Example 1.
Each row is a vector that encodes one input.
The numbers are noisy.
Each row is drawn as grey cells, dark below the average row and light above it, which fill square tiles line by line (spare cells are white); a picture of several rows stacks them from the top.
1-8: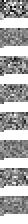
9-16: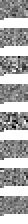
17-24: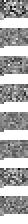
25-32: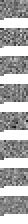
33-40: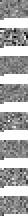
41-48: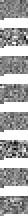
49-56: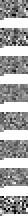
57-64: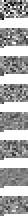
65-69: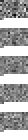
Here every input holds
either a point on a 5-point line, or three true/false values.
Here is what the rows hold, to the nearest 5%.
About 45% of them hold a point on a 5-point line. The rest hold three true/false values.
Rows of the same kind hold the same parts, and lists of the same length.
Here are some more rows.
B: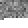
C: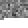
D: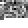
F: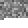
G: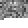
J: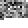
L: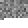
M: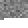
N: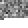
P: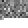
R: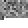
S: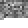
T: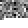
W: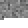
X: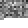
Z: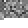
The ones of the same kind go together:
B, C, F, G, L, M, R, S, W, X
D, J, N, P, T, Z

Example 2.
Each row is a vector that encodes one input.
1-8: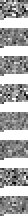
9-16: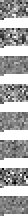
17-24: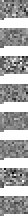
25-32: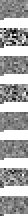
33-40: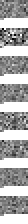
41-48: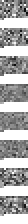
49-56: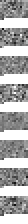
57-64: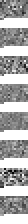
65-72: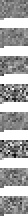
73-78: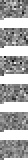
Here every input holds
either a point on a 10-point line, or three true/false values.
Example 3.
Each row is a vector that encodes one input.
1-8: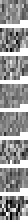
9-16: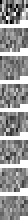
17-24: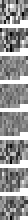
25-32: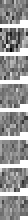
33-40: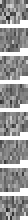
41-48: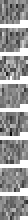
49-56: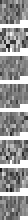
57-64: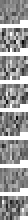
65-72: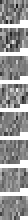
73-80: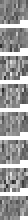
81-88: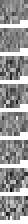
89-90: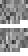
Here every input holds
a point on an 8-point circle and one of 7 labels.
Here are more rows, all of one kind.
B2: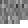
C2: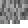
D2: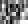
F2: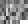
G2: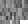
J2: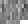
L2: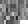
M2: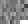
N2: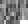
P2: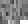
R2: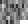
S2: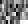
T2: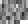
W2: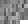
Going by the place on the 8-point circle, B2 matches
F2, R2 and W2.
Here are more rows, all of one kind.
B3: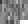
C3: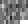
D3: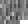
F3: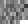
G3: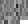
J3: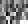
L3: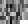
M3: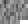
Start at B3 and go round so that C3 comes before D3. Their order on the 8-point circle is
B3, M3, C3, D3, L3, F3, J3, G3.
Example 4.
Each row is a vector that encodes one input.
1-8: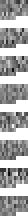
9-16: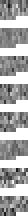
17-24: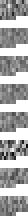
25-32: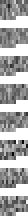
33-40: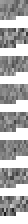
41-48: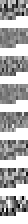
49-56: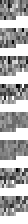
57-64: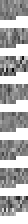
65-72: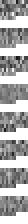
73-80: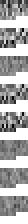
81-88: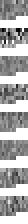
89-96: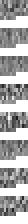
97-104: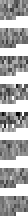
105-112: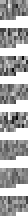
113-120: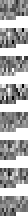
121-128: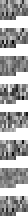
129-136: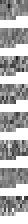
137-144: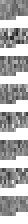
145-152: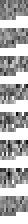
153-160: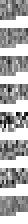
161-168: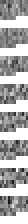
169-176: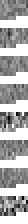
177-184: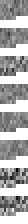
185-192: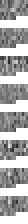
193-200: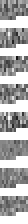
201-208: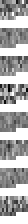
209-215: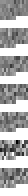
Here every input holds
either a point on a 10-point line, or three true/false values.
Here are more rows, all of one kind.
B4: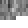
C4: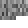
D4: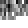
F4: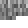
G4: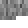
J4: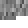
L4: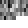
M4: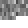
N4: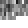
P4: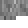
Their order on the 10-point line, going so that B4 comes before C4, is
J4, G4, F4, M4, P4, L4, D4, N4, B4, C4.
